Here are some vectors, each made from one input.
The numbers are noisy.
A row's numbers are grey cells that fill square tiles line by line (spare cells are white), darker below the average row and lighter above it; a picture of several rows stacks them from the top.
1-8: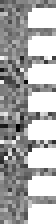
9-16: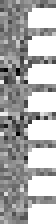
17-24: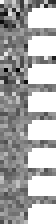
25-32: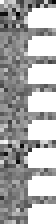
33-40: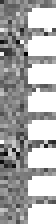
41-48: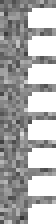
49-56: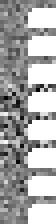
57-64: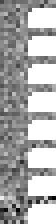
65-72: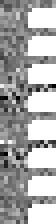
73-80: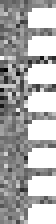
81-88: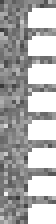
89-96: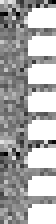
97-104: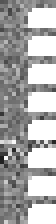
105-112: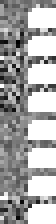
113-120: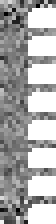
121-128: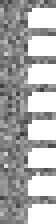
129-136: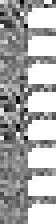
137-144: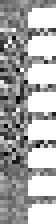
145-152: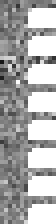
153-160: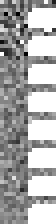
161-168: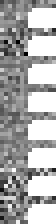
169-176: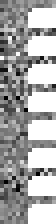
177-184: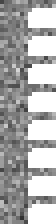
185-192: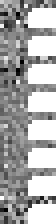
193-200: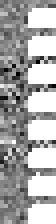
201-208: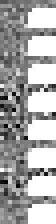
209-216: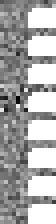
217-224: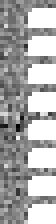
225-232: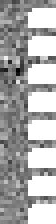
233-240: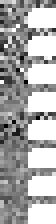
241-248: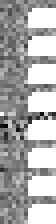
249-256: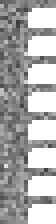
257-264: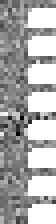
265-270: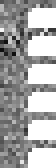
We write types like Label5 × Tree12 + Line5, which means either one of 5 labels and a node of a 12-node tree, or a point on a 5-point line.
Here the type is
(Line9 + Tree14) × Tree14 + Tree11.
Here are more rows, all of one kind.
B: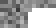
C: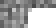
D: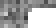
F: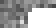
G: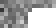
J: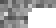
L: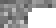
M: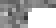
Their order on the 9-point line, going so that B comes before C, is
D, M, B, J, G, L, F, C.
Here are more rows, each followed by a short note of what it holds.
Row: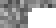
a node of each of two 14-node trees
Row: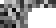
a node of an 11-node tree
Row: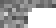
a point on a 9-point line and a node of a 14-node tree
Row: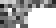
a node of an 11-node tree
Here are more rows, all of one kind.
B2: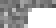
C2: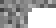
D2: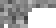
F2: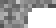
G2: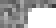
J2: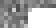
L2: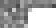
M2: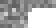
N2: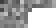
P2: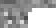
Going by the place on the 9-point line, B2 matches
G2, J2, L2 and M2.
